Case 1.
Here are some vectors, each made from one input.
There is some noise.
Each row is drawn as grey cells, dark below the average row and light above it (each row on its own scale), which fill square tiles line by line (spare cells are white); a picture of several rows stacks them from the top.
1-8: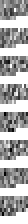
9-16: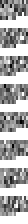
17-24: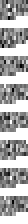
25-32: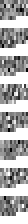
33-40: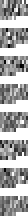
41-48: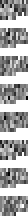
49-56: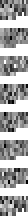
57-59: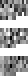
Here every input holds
either a fixed value, or four true/false values.
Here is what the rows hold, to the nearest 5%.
About 10% of them hold a fixed value. The rest hold four true/false values.
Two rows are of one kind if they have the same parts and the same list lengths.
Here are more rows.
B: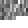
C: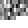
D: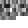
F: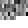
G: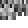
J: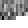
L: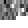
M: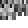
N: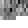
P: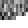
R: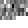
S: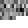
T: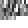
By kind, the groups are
B, C, D, F, J, L, N, P, R, S, T
G, M

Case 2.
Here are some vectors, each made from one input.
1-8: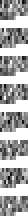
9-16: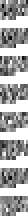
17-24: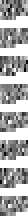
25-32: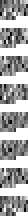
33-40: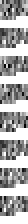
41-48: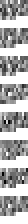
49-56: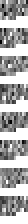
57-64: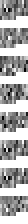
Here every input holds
a point on a 13-point line.
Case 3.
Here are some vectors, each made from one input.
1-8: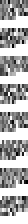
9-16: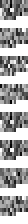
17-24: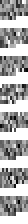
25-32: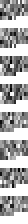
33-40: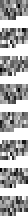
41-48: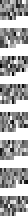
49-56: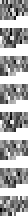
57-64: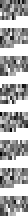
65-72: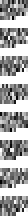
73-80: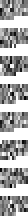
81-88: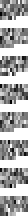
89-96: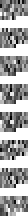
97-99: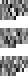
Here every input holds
four true/false values.
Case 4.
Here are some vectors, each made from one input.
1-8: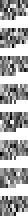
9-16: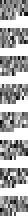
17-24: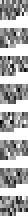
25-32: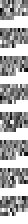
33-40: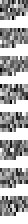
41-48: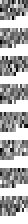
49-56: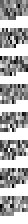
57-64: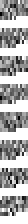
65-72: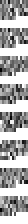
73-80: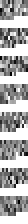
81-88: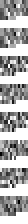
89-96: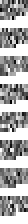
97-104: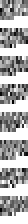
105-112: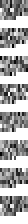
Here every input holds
four true/false values.
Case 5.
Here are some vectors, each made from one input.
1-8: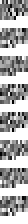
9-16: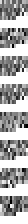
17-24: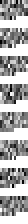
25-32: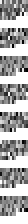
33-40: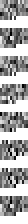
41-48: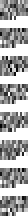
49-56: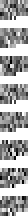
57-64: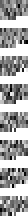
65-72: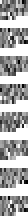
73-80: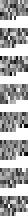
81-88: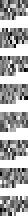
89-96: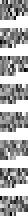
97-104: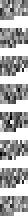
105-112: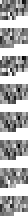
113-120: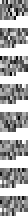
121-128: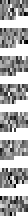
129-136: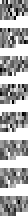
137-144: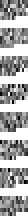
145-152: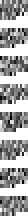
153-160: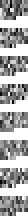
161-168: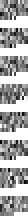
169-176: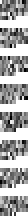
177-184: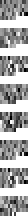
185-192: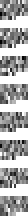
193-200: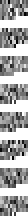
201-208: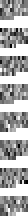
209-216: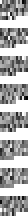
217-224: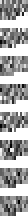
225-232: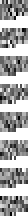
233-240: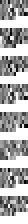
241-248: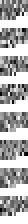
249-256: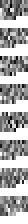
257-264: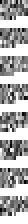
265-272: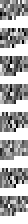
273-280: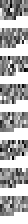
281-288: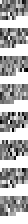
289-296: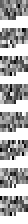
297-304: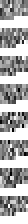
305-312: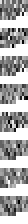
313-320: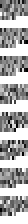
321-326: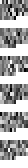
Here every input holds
four true/false values.
